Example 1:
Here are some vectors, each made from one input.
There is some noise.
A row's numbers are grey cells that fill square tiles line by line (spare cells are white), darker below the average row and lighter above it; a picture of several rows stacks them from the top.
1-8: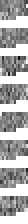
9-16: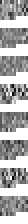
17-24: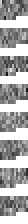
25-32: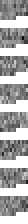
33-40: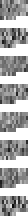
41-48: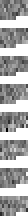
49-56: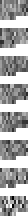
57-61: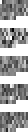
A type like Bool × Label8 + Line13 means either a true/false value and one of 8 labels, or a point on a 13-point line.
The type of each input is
Bool × Bool × Bool × Label5 + Unit.
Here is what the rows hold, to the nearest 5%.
About 10% of them hold a fixed value. The rest hold one of 5 labels and three true/false values.
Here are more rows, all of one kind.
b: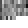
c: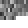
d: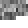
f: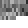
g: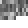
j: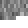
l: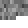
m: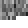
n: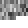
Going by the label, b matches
d and l.
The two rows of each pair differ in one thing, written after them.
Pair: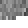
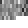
the label
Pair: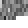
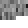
the label
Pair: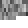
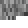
one of the three true/false values
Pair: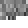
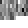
the label
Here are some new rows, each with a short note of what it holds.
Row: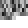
a fixed value
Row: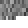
one of 5 labels and three true/false values
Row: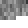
one of 5 labels and three true/false values
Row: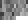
one of 5 labels and three true/false values
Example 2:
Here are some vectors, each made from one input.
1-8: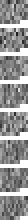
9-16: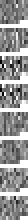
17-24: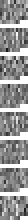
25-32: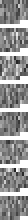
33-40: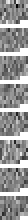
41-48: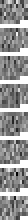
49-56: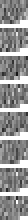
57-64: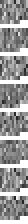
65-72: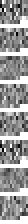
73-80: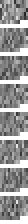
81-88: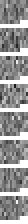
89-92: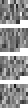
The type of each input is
List2(Line4 × Line5).
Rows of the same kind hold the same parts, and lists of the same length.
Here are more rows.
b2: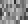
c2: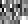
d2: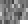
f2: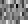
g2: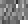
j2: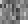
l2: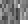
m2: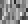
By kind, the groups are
b2, f2, m2
c2
d2, g2, j2, l2

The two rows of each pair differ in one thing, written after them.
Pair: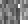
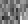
the place on the 4-point line in item 2 of the list
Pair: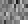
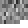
the place on the 4-point line in item 2 of the list
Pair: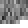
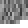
the place on the 4-point line in item 1 of the list
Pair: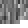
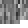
the place on the 4-point line in item 2 of the list
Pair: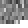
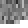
the place on the 4-point line in item 1 of the list
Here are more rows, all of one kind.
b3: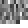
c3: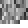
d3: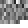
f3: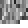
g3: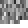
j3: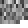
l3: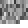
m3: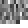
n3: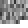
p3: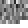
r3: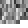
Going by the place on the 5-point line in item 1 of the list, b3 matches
m3 and n3.
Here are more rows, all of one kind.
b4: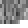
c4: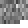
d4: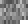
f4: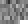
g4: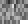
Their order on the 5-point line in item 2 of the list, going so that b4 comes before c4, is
g4, b4, c4, d4, f4.
